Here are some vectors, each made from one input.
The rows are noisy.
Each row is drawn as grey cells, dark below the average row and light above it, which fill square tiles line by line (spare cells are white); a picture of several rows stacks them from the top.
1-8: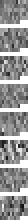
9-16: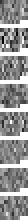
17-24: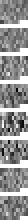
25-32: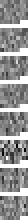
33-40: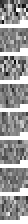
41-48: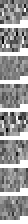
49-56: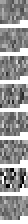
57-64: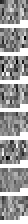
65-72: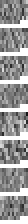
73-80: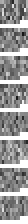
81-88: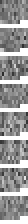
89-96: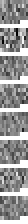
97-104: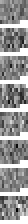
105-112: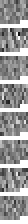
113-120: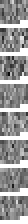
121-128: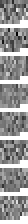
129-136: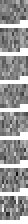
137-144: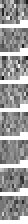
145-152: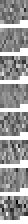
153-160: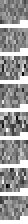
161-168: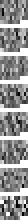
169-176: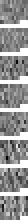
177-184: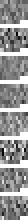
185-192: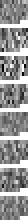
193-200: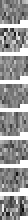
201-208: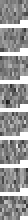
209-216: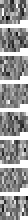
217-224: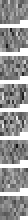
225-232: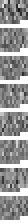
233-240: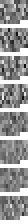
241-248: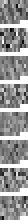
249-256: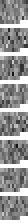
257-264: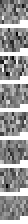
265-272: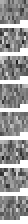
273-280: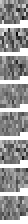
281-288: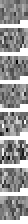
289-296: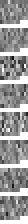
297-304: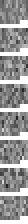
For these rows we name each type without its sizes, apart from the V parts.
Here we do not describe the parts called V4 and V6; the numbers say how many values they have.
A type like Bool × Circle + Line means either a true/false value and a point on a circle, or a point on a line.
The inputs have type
(Line + V6) × (Tree + V4).
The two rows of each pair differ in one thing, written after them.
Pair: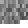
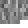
the value of V6
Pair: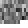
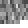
the value of V6
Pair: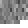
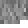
the node of the tree
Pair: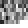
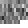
the node of the tree
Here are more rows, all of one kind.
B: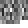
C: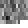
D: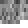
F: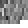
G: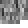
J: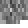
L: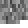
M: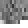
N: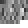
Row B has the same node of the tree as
C, J and M.
